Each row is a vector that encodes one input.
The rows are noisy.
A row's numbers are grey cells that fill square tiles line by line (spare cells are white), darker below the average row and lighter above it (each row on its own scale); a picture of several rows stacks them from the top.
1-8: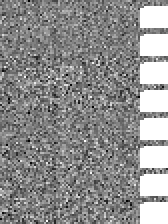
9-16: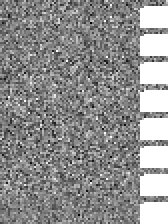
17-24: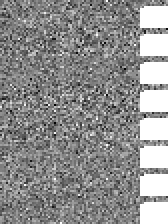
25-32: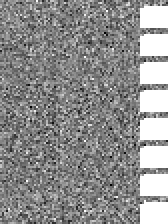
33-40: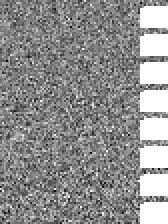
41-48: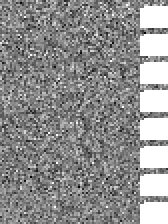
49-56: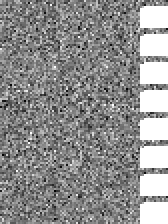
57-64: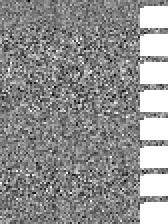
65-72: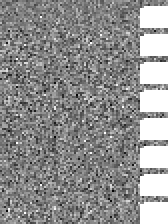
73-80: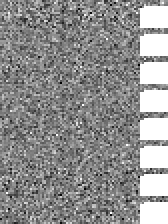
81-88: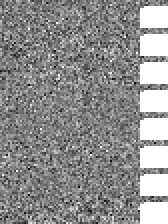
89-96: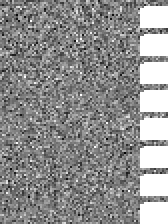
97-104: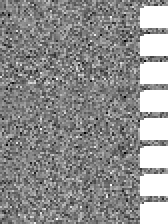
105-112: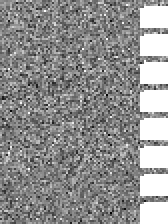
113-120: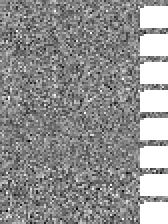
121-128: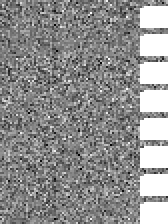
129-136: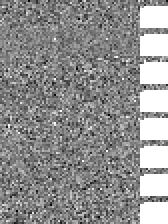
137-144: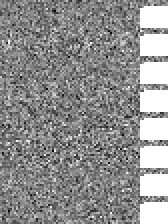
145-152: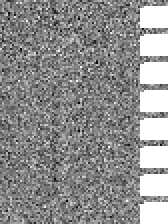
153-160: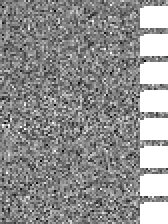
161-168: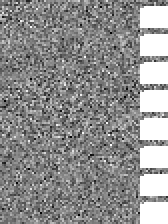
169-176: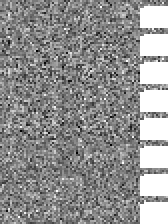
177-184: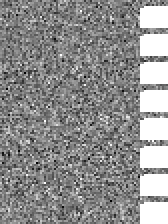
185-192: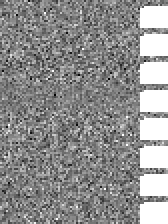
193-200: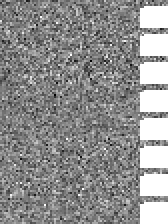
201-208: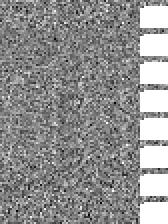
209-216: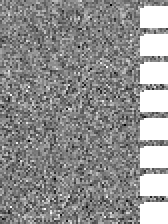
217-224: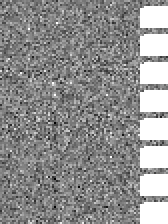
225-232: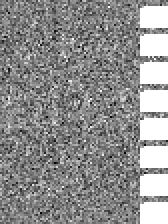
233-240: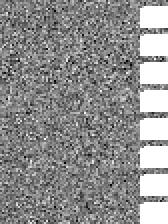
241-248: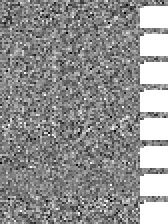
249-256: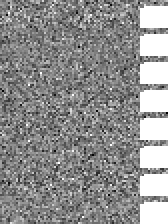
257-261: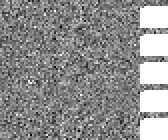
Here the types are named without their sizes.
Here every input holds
either a point on a line, or four true/false values.
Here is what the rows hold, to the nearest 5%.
About 30% of them hold a point on a line. The rest hold four true/false values.
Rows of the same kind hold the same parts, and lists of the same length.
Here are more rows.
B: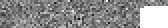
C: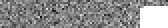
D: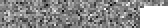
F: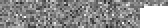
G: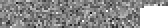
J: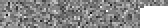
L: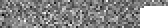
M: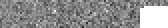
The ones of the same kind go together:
B, C, L
D, F, G, J, M

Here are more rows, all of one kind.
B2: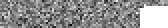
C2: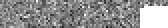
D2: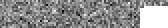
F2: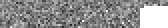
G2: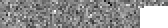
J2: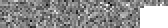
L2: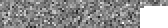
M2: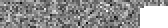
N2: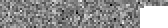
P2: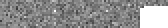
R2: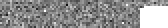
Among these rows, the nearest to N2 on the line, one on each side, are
G2 and L2.
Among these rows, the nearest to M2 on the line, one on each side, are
J2 and P2.
